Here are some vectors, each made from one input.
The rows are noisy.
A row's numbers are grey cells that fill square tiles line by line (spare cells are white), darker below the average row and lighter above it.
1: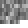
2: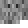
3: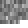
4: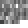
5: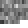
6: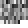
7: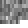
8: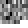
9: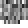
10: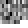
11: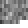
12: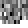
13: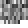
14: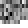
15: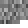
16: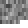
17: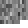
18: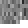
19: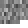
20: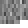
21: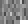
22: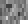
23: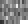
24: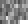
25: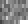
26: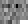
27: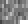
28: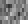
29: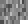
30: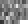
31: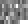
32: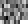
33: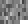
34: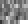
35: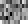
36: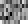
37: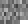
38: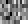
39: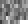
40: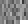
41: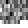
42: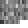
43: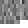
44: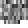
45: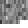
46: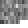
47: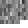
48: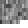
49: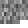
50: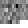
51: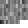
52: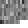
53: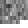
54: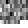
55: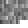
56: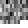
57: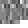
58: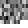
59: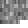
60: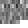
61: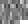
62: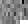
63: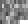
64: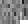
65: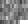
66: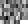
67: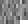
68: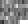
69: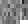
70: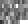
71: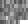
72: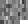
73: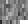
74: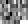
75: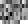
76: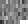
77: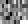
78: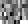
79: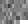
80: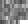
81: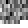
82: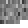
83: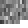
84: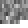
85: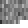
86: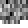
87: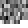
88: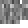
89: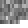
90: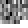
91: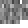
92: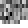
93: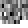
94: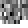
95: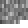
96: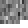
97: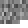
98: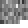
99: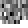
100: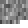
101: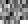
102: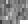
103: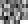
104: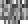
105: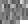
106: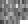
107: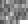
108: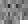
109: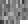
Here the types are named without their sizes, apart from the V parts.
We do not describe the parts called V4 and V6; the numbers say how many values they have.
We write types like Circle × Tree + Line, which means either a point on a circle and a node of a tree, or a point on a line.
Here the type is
Bool × (Line + V4) + V6.
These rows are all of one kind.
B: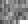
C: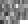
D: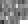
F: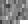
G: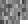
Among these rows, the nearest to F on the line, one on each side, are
B and G.
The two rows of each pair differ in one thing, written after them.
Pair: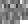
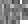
the true/false value
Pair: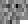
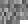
the true/false value
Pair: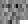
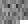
the value of V4
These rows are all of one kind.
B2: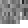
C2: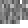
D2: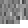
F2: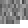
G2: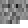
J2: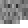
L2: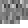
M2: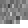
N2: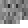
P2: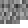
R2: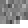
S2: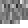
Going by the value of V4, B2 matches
J2 and N2.
